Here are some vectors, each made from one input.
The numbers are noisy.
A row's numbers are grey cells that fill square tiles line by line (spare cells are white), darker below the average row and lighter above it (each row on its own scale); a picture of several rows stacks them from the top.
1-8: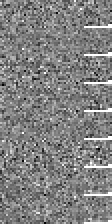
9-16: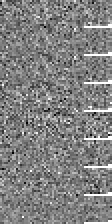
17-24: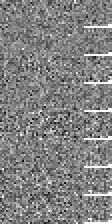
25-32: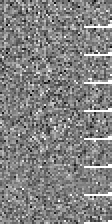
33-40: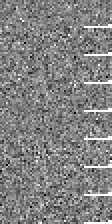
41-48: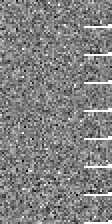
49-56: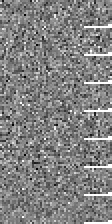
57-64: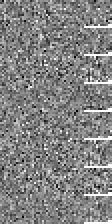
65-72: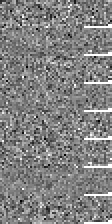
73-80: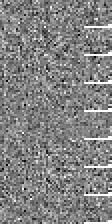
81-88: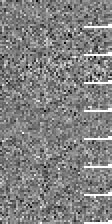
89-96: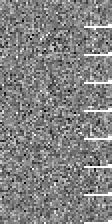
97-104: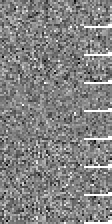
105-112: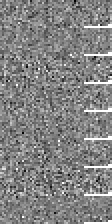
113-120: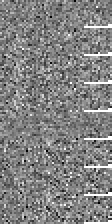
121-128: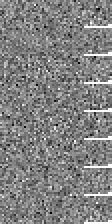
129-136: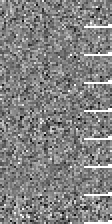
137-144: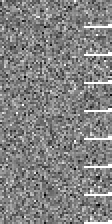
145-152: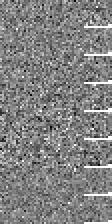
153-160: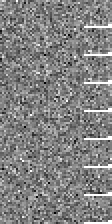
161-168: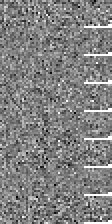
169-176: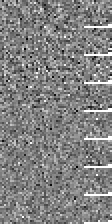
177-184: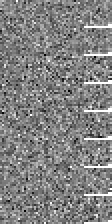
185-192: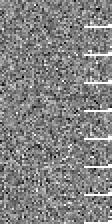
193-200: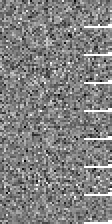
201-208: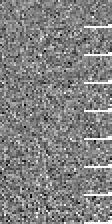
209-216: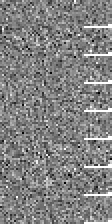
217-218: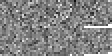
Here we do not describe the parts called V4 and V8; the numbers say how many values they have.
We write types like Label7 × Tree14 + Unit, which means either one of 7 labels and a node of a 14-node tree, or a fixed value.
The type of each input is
Line9 × V4 + List2(Line3 × Line5) × V8.
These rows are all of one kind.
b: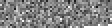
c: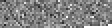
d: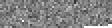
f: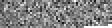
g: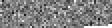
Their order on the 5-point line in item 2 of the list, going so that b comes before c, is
b, d, g, f, c.
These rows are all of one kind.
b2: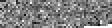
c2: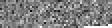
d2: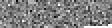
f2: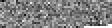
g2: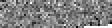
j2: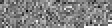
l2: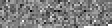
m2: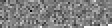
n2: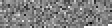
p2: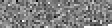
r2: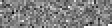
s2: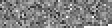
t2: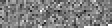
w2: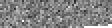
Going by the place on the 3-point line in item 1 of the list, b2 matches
m2, s2 and w2.
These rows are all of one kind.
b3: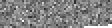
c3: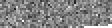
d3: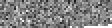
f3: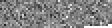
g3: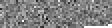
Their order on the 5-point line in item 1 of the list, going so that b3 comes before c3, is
d3, g3, b3, c3, f3.
